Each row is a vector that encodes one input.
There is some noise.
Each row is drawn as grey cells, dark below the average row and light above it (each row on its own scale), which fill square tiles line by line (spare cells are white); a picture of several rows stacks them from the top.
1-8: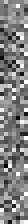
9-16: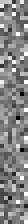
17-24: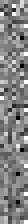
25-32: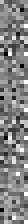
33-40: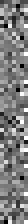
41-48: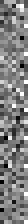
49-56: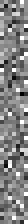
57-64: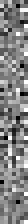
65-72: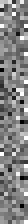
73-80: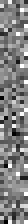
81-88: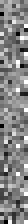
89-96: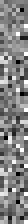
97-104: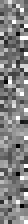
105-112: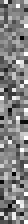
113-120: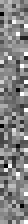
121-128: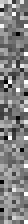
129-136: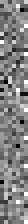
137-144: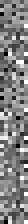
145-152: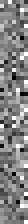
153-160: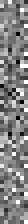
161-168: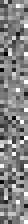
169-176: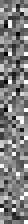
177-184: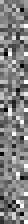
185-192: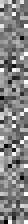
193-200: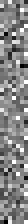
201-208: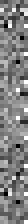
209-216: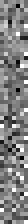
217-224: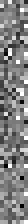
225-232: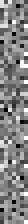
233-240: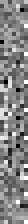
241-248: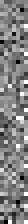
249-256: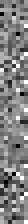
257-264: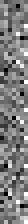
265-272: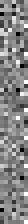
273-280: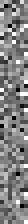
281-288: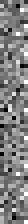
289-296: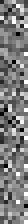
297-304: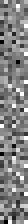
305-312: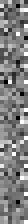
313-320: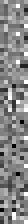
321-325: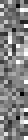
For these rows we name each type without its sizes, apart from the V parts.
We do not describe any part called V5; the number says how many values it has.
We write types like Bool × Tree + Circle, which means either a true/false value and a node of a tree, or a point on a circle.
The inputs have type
Bool × Bool × Bool × List(V5) + Tree + Unit.
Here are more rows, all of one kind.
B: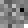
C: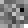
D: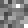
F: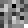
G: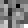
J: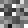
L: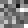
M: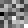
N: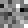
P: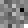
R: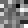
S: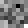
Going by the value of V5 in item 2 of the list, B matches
F and L.
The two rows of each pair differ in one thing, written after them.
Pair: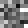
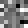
the value of V5 in item 1 of the list
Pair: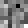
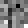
the value of V5 in item 2 of the list
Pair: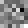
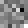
the value of V5 in item 2 of the list
